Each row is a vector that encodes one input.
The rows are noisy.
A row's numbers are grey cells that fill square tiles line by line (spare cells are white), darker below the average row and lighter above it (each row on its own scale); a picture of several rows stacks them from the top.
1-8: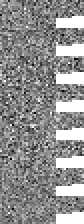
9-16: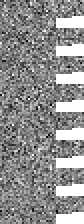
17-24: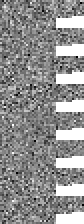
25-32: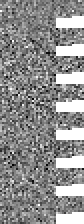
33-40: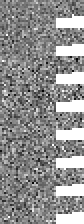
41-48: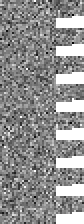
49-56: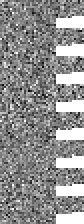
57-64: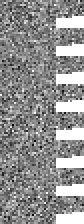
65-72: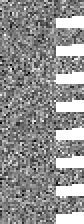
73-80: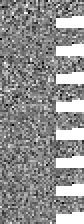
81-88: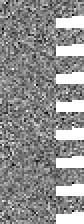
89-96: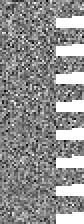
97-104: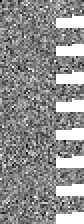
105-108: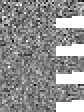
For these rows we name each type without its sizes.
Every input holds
a list of points on a line.
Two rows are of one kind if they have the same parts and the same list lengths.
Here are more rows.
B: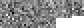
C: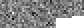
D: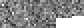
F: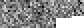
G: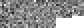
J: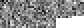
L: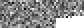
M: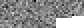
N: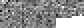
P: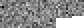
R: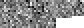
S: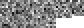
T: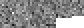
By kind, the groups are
B, G, S
C, D, L, M, N, P, T
F, J, R

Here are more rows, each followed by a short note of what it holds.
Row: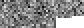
the empty list
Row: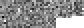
a list of two items
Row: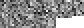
the empty list
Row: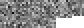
a list of two items
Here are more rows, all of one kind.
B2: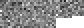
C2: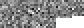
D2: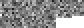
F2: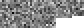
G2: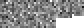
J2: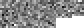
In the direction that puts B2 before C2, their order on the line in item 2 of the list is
D2, J2, F2, B2, C2, G2.
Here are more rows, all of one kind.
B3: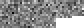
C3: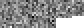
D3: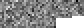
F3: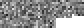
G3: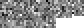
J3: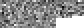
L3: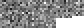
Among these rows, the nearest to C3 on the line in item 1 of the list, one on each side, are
D3 and L3.
